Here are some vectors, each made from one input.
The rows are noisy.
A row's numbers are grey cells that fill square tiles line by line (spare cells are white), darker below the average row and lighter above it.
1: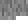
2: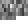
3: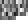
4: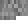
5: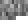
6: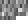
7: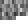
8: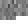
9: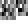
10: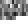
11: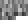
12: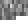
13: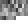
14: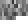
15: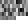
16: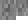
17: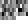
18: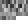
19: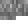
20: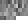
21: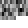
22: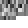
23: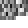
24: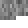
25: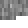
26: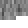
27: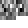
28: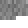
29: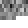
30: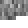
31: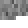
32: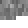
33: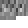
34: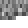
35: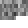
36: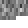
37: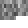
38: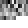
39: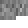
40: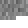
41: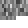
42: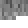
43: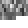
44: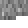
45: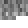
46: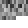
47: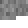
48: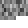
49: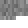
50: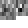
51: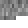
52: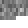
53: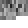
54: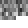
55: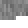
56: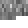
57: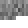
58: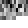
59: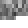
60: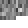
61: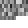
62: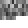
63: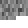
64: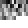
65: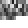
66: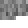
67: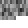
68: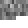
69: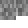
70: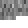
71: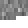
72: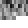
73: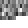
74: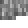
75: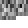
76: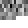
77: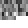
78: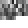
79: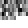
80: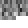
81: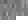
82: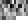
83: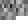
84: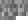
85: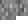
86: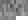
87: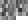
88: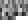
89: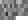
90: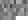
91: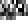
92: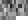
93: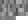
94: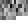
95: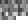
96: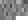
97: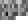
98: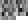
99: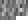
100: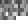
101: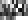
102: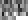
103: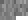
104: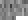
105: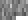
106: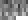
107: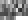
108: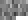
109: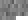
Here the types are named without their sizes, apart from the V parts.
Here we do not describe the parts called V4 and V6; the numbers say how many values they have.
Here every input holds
a point on a line and a value of V4, together with either a point on a line, or a value of V6.
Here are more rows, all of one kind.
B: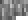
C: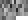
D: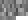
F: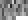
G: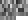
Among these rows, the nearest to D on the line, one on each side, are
C and G.
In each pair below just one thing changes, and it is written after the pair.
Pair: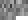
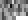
the value of V4
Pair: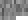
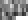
the place on the line
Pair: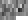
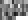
the place on the line
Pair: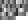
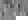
the value of V4
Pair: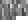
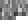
the value of V6
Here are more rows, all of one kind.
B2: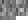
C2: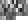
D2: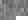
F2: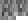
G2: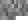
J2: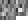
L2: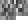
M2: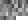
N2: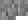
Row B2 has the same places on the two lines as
D2 and F2.
